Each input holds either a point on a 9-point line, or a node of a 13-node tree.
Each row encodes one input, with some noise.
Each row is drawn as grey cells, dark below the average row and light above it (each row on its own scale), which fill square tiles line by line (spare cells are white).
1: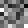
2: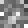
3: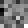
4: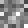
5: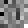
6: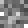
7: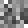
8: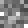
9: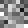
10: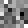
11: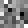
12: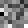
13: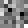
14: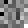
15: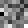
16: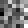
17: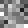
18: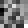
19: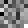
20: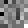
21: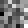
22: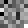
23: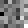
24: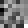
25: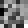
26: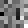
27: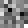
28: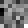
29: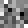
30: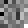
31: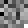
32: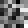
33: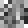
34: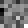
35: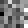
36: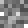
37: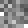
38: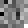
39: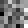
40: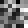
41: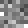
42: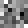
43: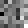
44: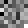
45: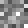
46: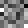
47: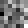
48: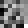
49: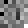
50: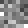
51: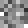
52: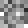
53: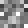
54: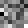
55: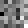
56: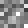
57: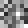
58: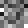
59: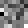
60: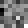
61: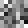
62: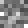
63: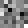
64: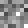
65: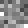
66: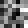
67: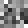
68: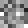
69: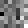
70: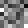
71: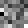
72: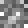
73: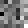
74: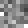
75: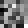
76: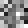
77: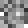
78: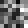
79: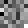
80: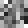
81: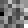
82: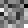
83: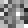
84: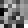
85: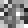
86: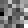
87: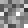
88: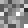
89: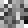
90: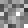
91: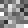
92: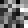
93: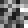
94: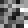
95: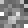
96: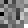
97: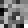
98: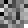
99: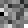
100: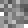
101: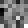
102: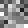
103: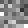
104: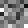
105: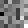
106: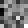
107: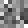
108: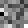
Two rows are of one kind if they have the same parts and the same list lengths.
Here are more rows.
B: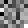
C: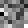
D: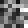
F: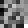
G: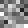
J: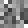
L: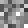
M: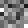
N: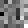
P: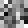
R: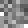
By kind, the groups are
B, C, D, F, M, N
G, J, L, P, R

